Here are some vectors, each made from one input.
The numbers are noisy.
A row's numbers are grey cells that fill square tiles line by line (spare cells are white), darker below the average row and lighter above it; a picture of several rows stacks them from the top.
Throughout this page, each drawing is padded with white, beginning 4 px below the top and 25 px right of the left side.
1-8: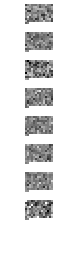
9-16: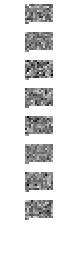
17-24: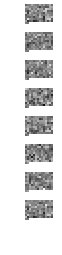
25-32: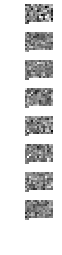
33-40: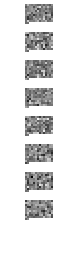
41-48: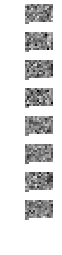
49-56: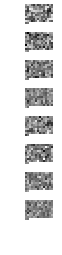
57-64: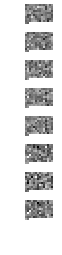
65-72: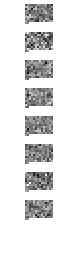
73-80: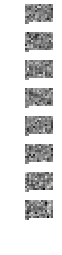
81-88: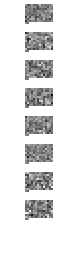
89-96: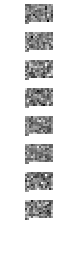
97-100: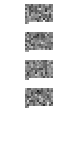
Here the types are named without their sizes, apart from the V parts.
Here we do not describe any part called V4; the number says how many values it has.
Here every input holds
a value of V4, together with either a point on a line, or three true/false values.
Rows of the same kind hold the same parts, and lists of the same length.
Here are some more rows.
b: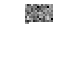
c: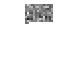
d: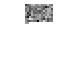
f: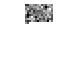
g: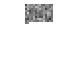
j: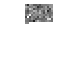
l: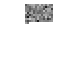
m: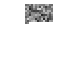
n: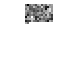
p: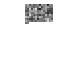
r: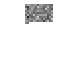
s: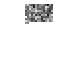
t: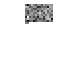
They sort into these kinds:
b, j, p, s, t
c, d, f, g, l, m, n, r

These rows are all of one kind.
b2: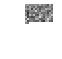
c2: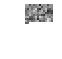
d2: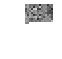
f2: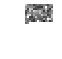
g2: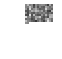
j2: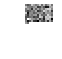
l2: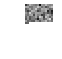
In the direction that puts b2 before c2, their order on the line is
b2, j2, f2, l2, c2, g2, d2.
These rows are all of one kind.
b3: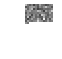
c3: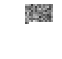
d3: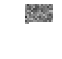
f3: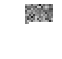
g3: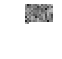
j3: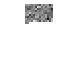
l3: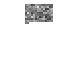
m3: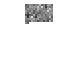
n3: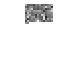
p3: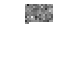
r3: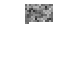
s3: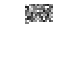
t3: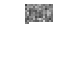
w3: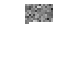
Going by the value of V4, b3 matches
d3, g3, n3 and p3.
